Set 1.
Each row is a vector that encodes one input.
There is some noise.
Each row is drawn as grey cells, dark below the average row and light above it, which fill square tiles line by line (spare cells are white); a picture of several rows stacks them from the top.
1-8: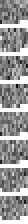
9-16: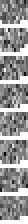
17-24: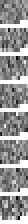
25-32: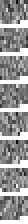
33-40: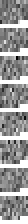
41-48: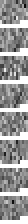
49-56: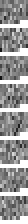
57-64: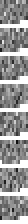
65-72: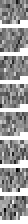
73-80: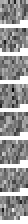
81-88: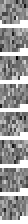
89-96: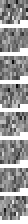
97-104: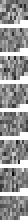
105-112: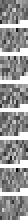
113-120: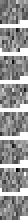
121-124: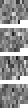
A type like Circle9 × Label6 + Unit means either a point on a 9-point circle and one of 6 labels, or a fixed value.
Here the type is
Bool × Circle6 + Circle9 + Unit.
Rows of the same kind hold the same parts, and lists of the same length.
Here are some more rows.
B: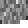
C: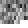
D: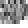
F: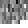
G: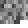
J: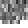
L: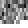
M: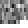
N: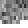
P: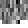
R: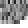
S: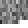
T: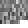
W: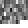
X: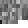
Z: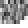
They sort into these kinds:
B, G, M, S, T, W, X
C, F, J, L, N, P
D, R, Z

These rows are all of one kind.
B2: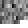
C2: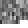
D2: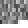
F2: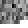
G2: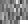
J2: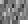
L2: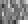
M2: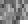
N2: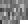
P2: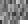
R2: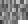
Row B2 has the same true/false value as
F2, J2, L2 and M2.
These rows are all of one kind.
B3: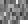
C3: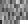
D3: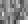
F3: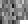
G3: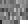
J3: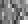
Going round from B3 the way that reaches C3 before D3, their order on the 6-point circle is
B3, C3, G3, F3, J3, D3.
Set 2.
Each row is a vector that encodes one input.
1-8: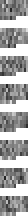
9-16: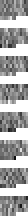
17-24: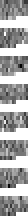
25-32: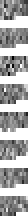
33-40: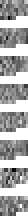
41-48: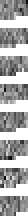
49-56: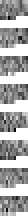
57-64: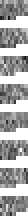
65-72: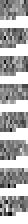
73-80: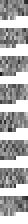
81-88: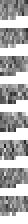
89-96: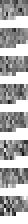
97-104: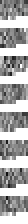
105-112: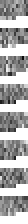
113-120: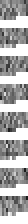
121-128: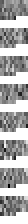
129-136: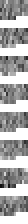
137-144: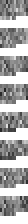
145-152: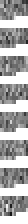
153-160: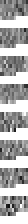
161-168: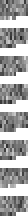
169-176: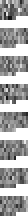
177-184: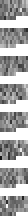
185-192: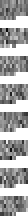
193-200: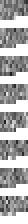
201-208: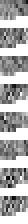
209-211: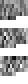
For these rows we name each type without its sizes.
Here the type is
Bool × List(Line).
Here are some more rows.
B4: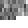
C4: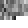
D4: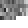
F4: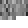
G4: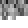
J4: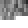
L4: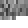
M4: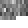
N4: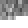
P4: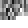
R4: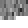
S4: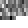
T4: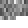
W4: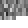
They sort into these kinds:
B4, C4, D4, S4
F4, G4, J4, L4, M4, N4, R4, T4, W4
P4

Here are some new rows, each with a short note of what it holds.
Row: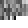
a true/false value, together with a list of two items
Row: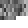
a true/false value, together with a list of two items
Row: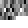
a true/false value, together with the empty list
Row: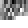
a true/false value, together with the empty list
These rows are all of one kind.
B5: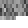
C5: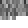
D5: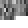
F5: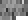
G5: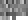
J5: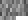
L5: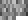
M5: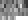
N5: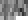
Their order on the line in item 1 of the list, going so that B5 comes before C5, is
M5, B5, G5, C5, J5, N5, D5, F5, L5.
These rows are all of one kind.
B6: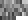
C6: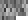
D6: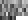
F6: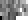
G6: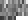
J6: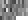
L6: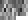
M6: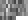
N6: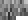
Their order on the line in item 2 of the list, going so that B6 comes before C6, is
G6, J6, F6, D6, B6, M6, N6, C6, L6.
